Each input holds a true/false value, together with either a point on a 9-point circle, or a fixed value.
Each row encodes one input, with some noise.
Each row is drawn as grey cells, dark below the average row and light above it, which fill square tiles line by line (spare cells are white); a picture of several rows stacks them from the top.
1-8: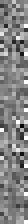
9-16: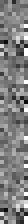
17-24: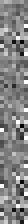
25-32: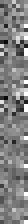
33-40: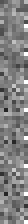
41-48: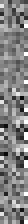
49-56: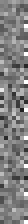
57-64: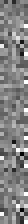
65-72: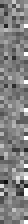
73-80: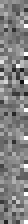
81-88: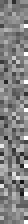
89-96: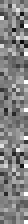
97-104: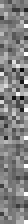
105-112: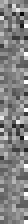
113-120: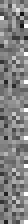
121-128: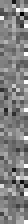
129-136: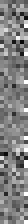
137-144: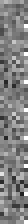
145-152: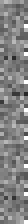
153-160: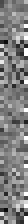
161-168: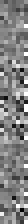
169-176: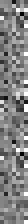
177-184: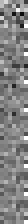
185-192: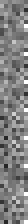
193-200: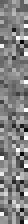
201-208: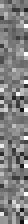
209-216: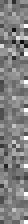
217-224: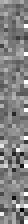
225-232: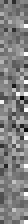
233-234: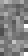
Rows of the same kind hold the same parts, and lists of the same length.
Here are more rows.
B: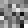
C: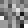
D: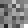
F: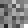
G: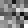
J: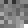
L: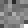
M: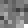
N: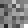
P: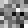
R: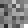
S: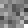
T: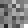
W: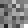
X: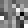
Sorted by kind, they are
B, C, G, J, L, M, P, S, X
D, F, N, R, T, W

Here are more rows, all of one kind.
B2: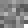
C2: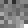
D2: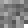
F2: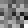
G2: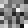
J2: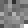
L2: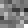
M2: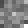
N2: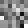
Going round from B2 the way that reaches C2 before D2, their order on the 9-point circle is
B2, N2, M2, J2, C2, F2, L2, G2, D2.
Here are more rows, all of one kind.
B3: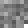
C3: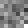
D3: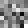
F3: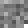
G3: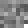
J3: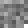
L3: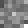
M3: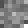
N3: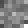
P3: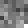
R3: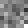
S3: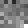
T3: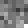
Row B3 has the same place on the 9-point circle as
F3 and J3.
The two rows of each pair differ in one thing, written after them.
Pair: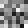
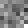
the true/false value
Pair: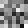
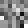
the place on the 9-point circle
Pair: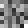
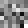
the place on the 9-point circle
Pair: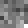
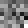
the true/false value
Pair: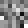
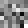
the place on the 9-point circle
